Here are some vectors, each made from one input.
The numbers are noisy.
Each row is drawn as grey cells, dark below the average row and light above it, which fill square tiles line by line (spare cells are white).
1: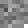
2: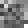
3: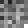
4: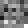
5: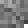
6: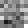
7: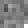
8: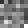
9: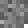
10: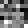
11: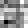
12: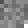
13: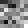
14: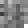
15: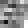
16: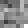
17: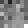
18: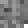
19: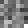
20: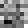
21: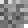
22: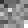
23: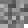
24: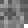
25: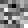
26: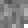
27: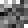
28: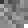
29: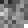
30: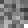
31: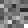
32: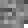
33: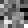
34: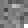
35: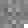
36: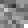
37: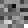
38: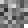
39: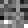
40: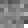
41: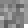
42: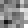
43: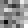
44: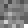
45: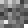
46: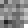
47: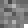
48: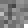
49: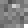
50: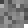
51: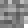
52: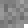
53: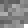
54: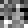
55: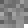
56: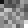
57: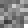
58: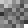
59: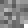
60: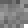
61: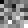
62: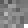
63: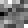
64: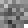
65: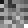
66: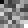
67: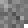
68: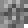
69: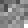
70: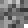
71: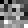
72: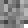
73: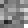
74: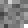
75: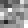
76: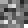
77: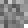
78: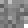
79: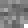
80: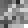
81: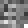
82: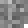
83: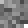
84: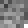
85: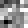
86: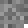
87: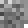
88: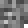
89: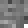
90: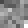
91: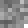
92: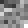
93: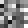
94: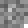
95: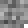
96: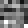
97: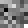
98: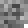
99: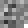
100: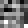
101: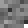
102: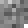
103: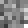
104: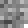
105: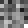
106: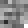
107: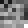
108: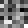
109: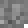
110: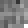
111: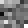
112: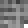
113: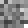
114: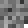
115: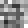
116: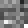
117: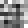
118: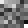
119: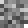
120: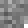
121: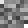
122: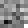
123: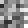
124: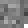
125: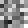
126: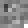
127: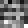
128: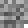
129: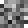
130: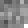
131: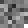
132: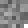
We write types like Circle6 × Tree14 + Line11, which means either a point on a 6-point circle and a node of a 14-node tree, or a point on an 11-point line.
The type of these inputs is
(Label5 + Line5) × Line6.
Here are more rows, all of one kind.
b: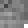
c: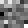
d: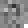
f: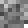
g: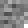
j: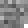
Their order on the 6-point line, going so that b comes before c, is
g, j, b, d, f, c.
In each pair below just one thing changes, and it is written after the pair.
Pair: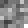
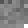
the place on the 5-point line
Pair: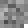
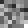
the place on the 5-point line
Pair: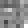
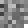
the place on the 6-point line
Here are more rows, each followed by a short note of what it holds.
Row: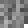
one of 5 labels and a point on a 6-point line
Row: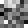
a point on a 5-point line and a point on a 6-point line
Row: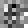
one of 5 labels and a point on a 6-point line
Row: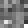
a point on a 5-point line and a point on a 6-point line
